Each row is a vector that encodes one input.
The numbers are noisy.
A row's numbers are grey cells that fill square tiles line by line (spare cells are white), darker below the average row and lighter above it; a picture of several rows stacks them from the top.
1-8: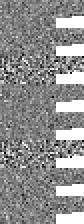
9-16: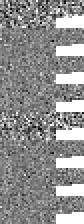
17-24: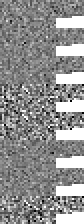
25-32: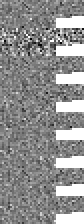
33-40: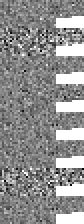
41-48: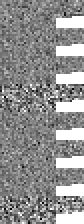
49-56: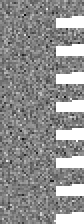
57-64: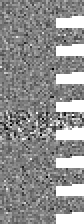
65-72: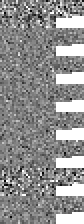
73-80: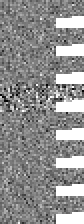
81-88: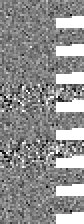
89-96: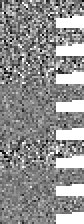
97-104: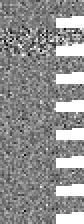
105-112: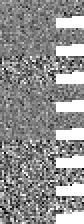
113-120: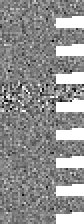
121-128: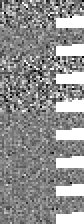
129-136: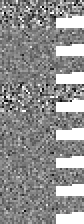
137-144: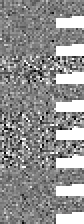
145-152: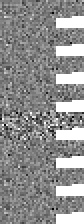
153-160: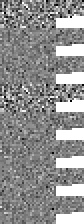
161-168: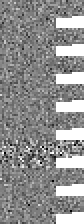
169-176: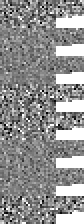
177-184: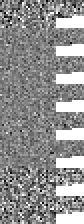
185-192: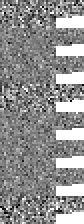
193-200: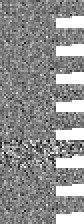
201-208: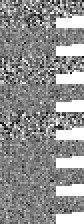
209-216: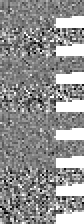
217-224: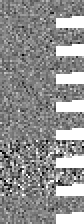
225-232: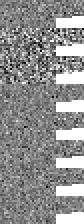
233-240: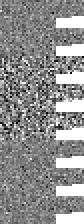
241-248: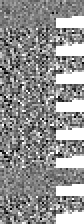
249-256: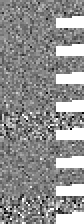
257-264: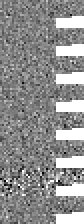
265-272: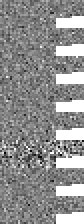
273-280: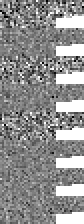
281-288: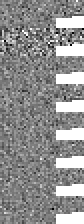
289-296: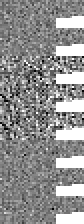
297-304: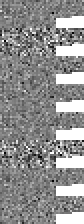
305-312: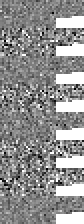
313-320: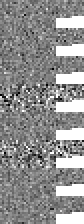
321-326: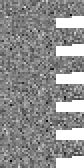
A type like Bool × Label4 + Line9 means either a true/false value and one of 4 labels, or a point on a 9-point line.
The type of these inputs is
Line12 + Line18 × (Tree10 + Unit).
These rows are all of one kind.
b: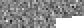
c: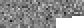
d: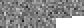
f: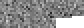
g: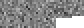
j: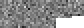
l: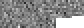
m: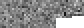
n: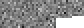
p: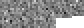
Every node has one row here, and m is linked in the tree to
c.
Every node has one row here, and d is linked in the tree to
c, n and p.
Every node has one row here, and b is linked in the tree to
p.
